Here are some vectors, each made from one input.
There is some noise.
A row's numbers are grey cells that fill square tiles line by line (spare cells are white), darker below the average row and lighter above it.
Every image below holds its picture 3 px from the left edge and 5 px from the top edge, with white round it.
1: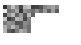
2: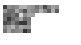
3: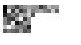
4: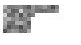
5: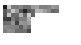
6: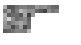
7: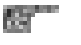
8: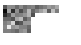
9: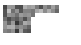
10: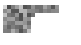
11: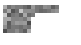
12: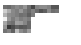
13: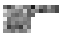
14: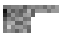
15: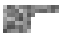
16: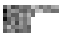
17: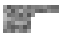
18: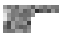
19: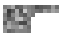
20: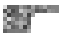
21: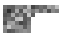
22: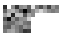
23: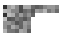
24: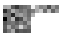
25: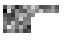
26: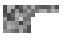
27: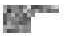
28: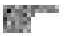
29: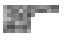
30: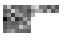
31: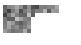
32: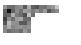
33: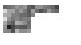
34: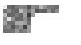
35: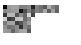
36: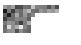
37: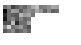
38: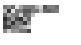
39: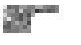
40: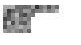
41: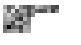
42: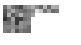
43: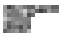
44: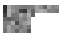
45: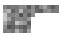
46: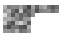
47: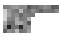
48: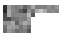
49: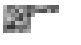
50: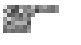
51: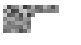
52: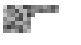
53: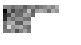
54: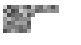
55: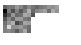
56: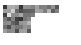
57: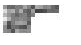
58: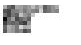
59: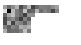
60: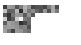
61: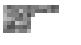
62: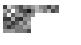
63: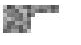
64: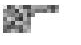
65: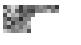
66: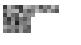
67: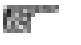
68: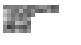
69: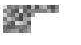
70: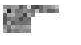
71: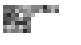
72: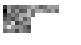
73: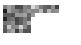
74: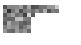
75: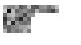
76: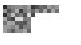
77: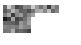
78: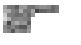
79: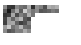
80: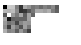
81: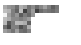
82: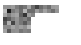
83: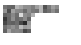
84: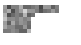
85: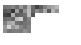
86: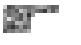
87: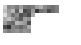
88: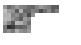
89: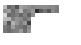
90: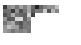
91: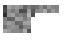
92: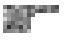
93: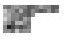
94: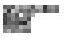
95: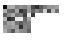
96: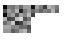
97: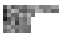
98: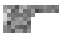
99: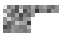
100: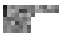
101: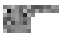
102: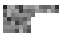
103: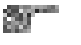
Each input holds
either a point on a 7-point line, or a list of up to two points on a 5-point line.
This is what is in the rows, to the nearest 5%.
About 40% of them hold a point on a 7-point line. The rest are lists of up to two points on a 5-point line: about 5% of all rows are empty, 25% hold one and 30% two.
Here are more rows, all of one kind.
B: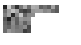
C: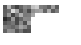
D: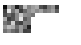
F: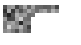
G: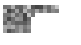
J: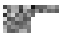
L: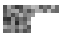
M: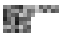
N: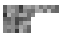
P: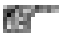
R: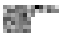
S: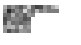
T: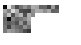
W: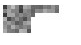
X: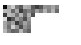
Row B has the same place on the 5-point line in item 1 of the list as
C, L, M and T.
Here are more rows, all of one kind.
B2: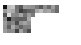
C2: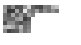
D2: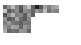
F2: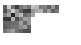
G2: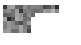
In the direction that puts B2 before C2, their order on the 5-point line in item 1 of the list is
F2, B2, G2, D2, C2.
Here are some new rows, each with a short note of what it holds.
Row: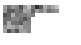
a list of two items
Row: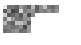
a point on a 7-point line
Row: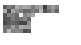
the empty list
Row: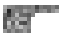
a list of two items
